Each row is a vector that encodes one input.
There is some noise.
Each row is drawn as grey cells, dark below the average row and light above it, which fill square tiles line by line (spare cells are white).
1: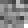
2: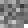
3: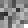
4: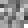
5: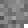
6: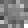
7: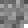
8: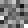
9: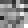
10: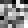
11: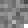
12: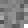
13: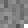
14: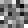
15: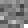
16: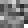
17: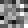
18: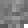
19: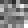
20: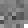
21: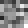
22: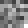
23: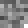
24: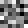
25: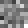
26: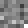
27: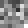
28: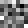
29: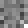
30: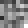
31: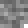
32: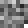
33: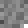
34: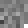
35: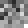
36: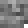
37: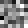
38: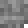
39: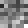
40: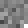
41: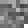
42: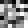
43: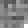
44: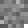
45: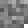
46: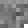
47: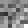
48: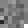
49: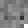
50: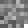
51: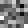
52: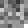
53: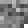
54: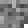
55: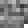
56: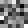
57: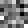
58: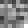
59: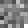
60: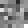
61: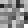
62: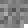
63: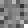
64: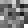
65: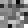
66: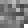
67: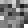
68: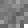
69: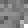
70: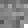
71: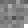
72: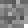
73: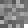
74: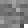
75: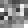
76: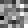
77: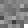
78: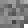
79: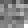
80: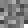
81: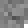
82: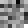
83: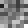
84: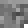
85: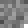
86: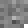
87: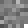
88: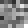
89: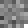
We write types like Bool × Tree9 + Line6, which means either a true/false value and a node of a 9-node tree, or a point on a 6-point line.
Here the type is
Line5 + Line9 × (Tree9 + Unit).
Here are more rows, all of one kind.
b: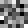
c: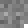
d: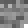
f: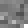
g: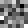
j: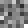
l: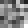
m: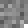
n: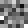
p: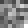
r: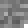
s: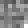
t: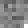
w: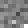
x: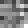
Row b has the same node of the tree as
d, n, s and t.
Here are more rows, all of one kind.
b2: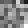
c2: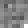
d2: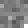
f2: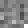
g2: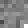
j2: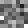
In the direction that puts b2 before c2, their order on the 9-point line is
d2, g2, f2, b2, c2, j2.
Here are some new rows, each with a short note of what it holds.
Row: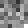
a point on a 5-point line
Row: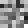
a point on a 5-point line
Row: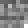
a point on a 9-point line and a node of a 9-node tree
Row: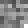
a point on a 9-point line and a node of a 9-node tree
